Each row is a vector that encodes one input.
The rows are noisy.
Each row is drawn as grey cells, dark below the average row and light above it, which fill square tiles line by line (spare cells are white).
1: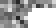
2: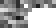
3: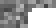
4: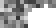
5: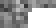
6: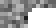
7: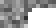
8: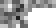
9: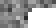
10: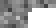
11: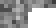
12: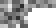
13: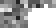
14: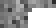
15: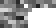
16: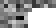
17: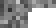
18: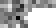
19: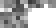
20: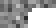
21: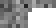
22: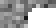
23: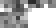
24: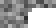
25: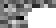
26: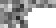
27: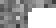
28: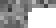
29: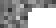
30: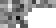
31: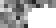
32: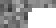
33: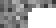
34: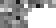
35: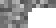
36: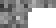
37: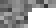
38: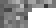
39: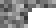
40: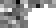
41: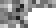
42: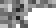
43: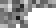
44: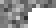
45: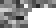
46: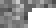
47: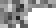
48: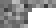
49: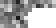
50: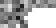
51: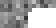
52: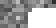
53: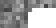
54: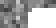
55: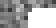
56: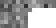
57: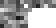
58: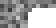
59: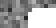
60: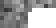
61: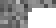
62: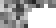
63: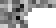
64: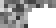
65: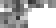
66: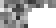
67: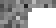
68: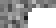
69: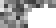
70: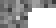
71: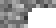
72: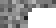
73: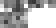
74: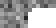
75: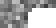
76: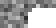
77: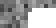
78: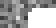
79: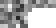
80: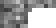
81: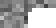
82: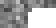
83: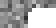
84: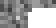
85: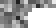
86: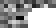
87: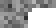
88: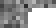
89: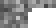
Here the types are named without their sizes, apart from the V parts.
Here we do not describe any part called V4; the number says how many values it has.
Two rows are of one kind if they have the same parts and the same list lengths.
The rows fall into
2 kinds.
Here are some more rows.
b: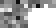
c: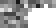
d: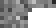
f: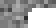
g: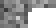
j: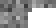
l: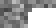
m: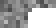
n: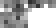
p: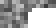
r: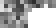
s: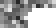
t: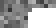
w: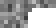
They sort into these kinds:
b, c, n, r, s
d, f, g, j, l, m, p, t, w

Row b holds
a node of a tree.
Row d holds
a point on a line and a value of V4.
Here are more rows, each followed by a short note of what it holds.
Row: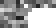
a node of a tree
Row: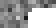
a point on a line and a value of V4
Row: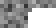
a point on a line and a value of V4
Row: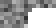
a point on a line and a value of V4
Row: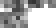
a node of a tree
